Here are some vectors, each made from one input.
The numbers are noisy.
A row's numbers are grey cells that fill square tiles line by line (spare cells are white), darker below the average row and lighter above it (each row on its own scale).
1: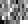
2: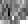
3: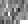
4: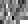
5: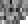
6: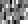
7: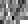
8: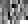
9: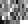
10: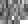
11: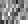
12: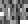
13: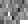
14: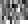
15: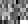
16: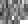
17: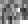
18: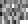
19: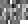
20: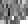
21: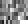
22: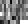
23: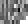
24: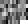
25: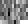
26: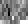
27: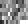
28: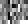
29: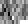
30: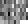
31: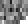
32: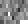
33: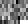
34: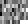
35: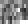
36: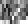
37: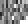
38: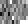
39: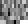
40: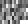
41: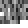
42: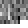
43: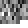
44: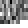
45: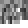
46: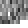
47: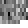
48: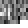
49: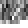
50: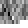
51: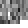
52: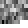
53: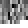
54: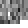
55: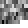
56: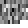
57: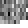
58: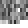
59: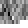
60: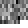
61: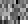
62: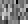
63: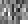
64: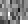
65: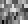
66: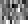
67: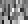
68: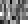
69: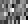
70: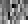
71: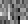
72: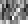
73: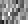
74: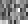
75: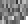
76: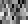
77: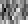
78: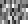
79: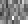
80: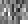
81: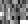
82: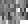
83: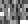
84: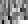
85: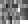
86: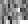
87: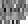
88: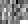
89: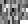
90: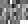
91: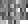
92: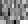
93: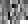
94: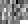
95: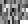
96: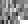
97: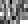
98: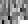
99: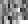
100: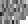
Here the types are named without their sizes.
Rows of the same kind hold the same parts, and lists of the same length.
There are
2 kinds of row.
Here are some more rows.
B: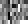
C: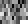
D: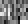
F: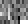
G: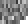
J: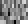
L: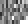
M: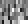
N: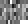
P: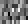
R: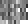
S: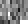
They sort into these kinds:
B, C, D, F, M, N, P, S
G, J, L, R

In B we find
a point on a line and three true/false values.
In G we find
a point on each of two lines.
